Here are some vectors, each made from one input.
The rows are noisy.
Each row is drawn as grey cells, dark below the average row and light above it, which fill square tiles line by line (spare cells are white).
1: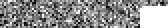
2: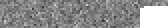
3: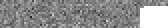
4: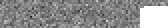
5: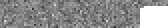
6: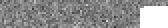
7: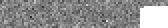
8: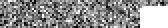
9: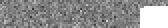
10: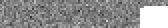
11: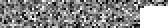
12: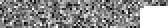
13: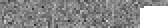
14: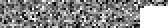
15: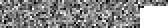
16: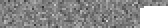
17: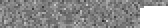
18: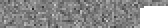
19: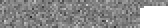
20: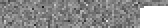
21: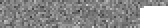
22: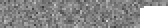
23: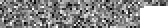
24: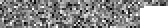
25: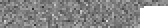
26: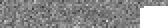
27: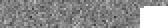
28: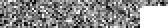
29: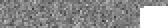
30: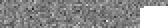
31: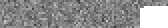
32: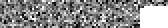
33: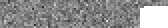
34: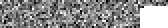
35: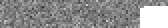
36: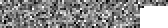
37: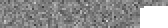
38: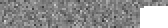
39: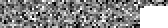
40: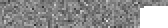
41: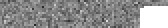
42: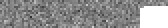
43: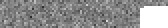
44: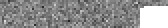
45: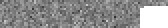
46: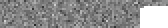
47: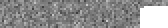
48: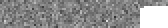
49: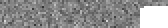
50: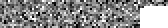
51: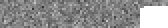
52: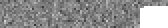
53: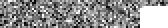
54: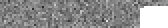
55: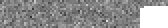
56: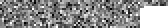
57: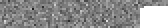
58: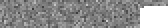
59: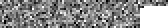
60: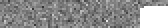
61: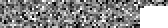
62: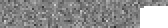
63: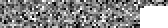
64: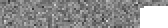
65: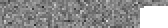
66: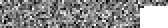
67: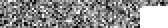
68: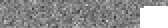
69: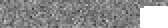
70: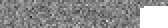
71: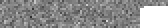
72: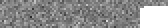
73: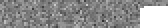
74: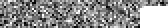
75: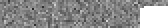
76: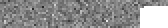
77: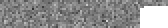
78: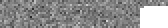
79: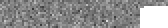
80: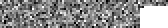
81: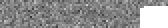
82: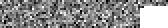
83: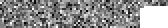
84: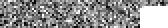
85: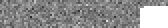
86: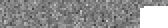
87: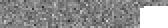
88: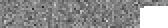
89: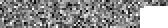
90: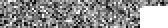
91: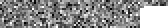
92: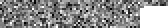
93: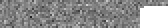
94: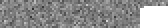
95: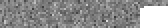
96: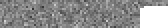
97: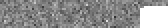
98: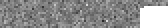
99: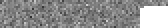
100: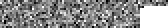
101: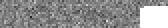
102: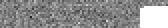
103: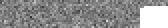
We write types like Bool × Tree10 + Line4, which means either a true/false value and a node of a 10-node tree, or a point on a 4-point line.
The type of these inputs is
Line4 + Line9.
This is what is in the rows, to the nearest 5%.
About 30% of them hold a point on a 4-point line. The rest hold a point on a 9-point line.
